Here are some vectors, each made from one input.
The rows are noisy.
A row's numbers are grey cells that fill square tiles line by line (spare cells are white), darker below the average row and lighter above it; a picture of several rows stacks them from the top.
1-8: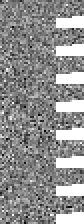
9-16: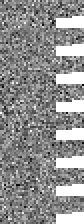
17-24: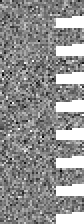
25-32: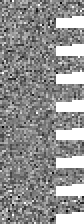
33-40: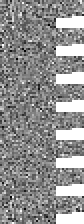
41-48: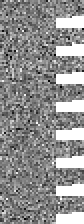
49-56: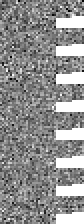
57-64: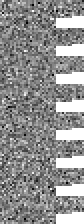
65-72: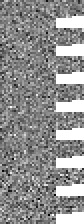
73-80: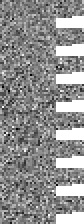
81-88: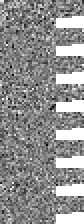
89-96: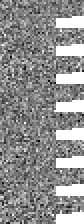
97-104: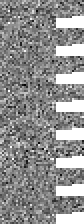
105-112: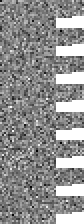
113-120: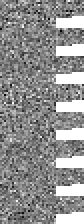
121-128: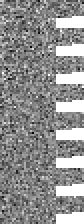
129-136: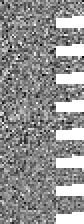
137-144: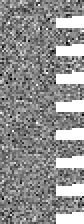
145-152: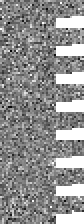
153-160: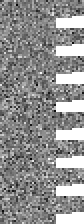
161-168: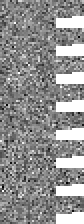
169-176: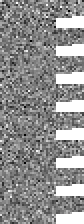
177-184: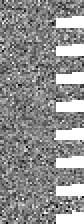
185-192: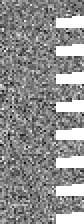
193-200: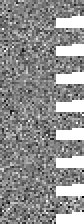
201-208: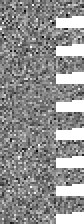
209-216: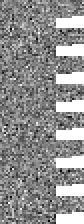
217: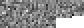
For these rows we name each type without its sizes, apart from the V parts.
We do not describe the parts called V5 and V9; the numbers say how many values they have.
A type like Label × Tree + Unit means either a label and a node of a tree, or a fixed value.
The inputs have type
(Bool × Bool × Bool × Bool + V5) × (Tree + V9).
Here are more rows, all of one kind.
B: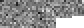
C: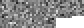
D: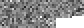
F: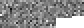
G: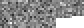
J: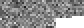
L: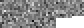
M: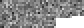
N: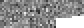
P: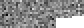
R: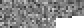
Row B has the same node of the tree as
C and J.
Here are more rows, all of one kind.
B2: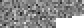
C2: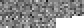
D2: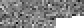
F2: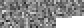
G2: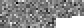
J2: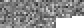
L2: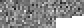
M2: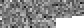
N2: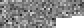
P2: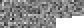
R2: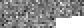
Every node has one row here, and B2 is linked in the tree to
G2, J2, P2 and R2.
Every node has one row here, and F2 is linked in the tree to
M2 and N2.
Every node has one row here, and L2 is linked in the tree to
M2.
